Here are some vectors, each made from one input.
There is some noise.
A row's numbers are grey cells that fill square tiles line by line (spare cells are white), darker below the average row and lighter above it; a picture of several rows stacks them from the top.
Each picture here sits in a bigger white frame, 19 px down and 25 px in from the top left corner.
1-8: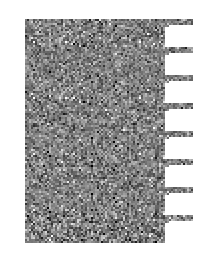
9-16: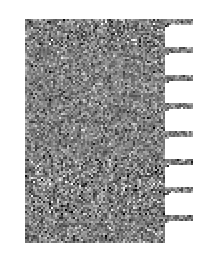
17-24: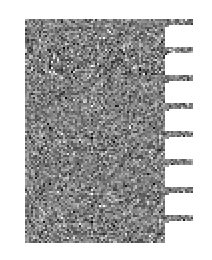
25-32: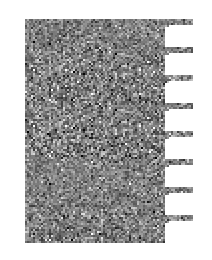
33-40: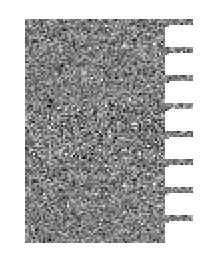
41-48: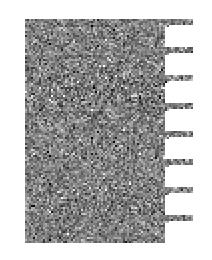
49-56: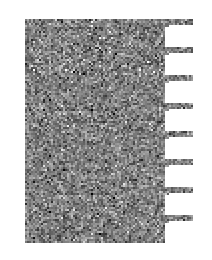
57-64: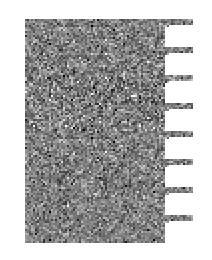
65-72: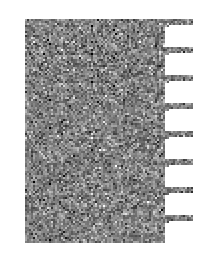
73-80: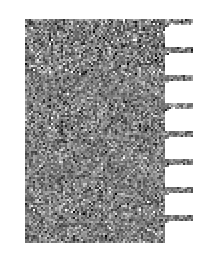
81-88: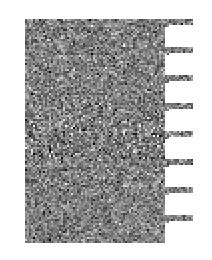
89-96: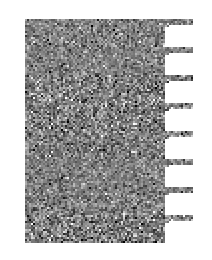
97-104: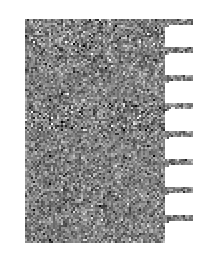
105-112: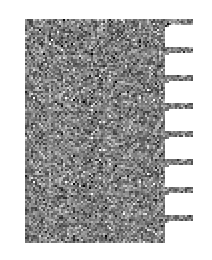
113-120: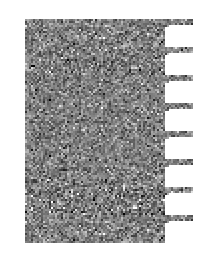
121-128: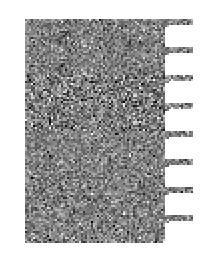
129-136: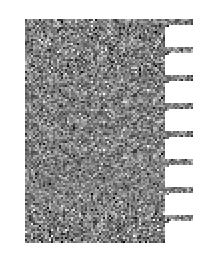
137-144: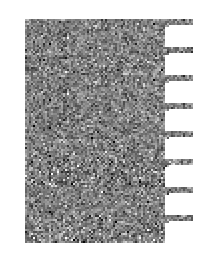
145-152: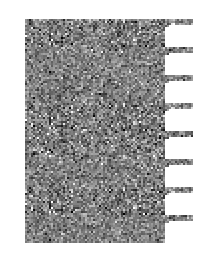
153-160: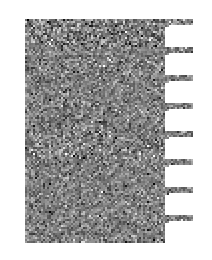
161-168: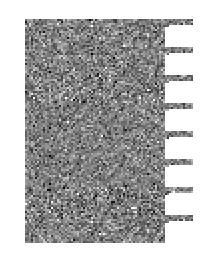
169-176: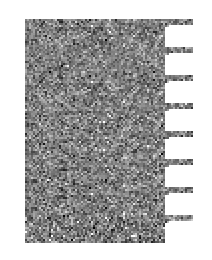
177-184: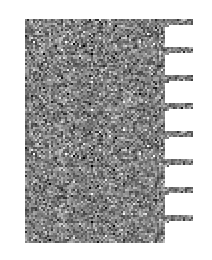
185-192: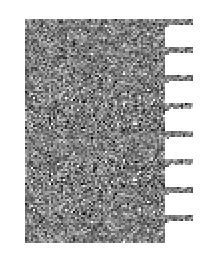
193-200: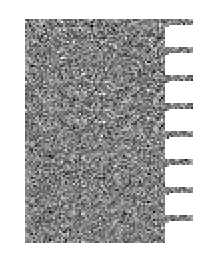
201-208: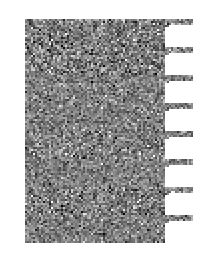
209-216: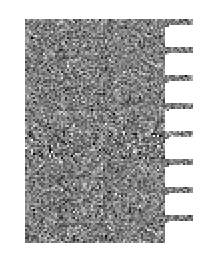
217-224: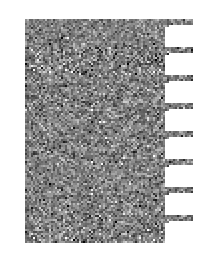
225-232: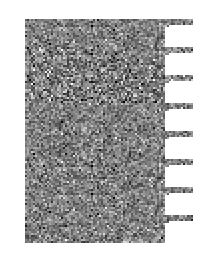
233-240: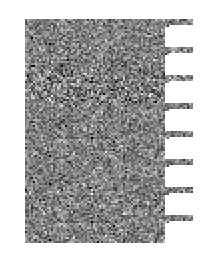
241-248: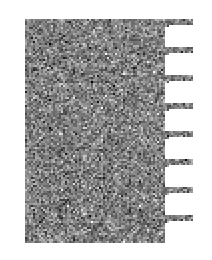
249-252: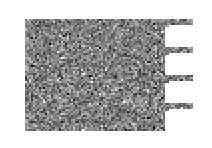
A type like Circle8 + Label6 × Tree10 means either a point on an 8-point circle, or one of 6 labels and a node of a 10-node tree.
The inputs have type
(Bool × Bool × Bool × Bool + Unit) × Line9.
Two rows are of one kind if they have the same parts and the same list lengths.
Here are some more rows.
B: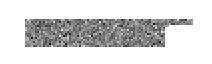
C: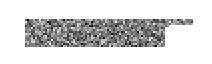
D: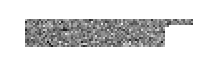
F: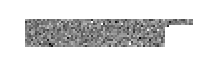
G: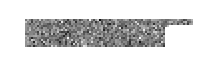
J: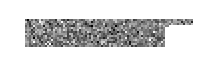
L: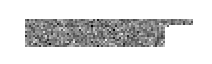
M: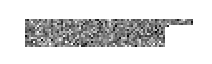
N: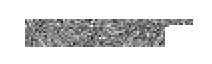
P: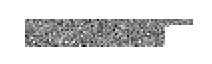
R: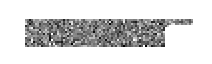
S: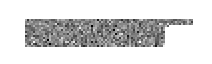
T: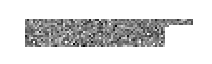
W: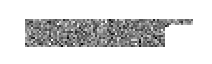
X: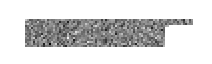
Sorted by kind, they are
B, D, F, G, N, R, W, X
C, J, L, M, P, S, T

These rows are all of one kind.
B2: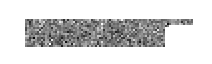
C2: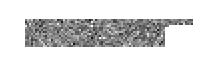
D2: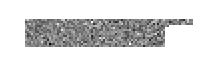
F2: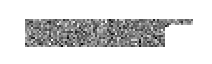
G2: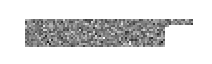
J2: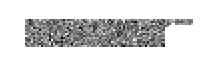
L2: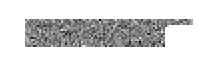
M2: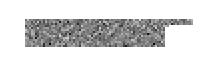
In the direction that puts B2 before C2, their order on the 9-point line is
J2, F2, B2, L2, M2, D2, G2, C2.
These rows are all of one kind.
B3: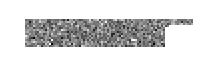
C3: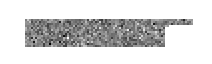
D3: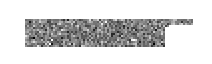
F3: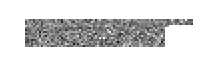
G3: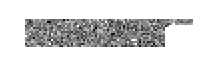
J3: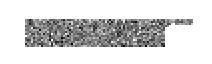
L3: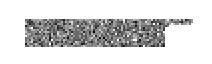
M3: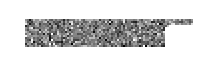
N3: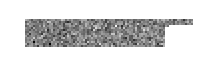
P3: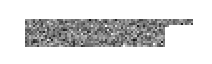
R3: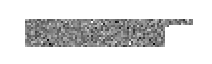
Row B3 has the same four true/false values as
D3, G3 and R3.
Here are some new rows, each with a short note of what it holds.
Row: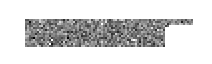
a point on a 9-point line and four true/false values
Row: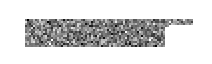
a point on a 9-point line
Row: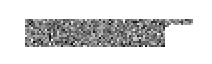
a point on a 9-point line and four true/false values
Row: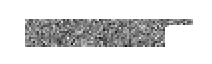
a point on a 9-point line and four true/false values
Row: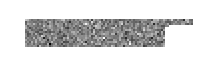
a point on a 9-point line and four true/false values
